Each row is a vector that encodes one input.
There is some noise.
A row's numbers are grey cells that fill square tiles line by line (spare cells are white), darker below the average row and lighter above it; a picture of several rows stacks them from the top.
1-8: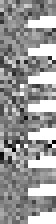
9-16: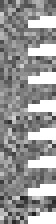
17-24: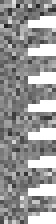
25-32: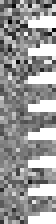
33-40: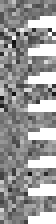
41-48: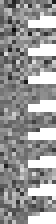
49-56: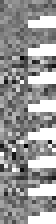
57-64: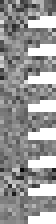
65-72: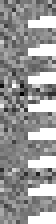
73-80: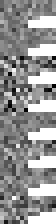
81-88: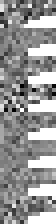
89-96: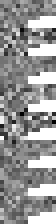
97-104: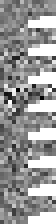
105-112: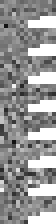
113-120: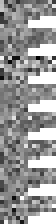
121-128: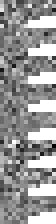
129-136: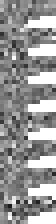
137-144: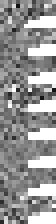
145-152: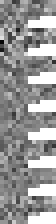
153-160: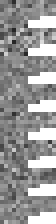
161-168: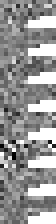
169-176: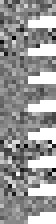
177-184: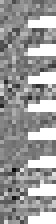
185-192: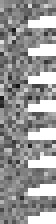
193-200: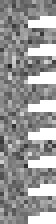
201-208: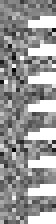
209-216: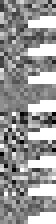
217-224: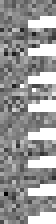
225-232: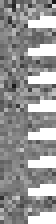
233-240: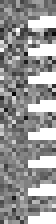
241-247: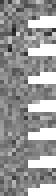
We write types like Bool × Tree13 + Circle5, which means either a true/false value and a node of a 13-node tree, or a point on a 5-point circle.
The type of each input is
Bool × Bool × Bool × Bool × (Circle14 + Line7).
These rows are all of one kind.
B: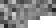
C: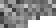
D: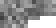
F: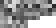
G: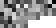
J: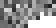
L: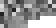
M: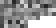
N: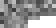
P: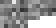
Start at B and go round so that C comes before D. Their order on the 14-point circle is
B, G, C, N, P, L, D, M, F, J.
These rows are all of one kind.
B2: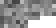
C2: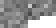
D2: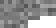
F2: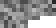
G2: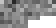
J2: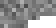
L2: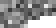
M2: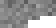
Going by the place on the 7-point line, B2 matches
D2 and M2.
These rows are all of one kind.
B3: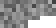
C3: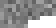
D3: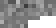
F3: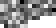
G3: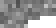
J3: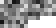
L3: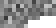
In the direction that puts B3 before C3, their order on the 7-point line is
L3, F3, J3, G3, B3, D3, C3.
